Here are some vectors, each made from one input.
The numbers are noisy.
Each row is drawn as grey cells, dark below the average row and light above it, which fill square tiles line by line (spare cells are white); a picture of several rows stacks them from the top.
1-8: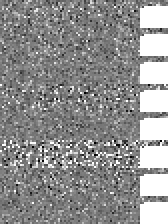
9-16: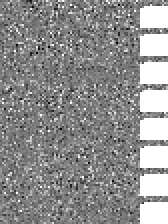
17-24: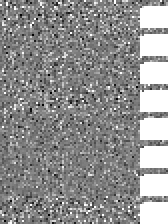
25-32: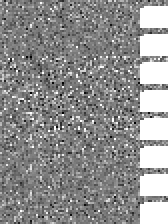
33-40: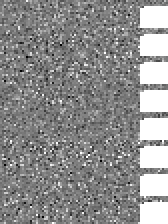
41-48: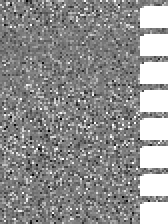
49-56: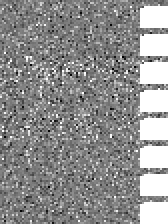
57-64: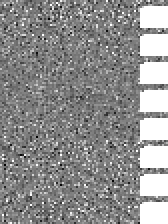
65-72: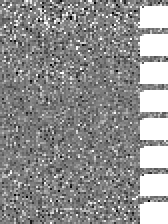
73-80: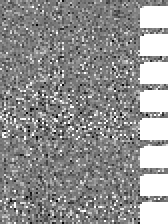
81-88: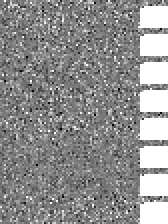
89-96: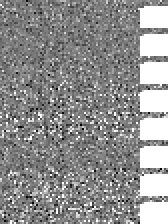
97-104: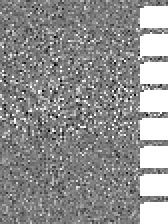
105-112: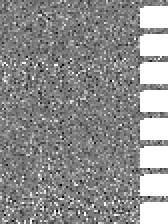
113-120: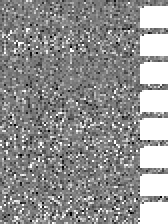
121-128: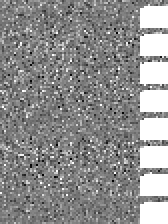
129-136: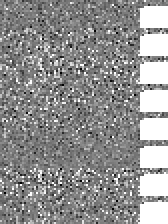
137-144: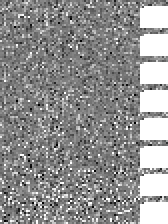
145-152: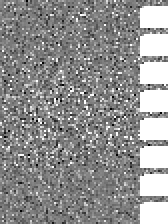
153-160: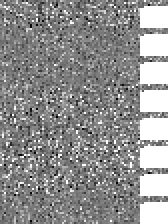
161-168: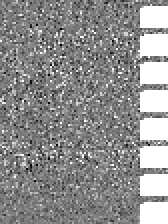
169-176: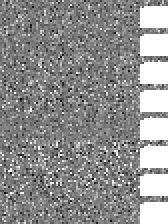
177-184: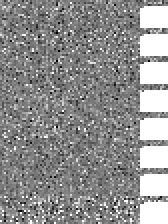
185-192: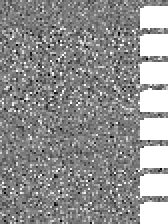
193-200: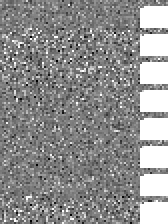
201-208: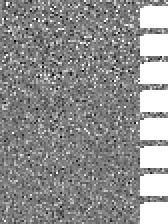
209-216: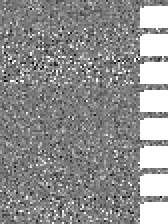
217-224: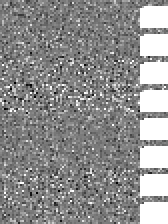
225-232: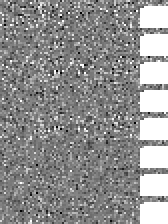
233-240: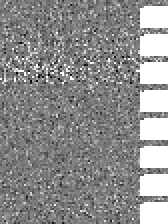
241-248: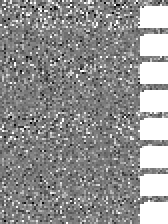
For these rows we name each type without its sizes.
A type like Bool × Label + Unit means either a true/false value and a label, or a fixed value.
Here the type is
Circle × (Circle + Line) × Label × (Tree + Unit).
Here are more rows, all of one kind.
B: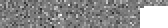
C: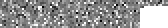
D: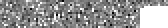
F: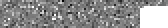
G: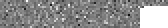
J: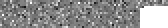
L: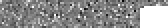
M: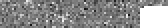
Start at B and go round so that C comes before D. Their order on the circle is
B, C, D, F, L, M, J, G.
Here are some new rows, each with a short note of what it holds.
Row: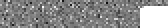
a point on a circle, a label and a point on a line
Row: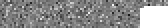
a point on each of two circles and a label
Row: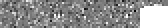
a point on a circle, a label, a point on a line and a node of a tree
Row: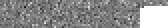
a point on each of two circles, a label and a node of a tree
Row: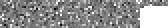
a point on a circle, a label and a point on a line
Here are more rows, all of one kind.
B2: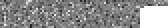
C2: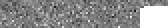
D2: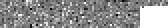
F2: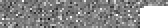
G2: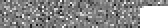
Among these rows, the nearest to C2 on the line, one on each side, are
B2 and F2.
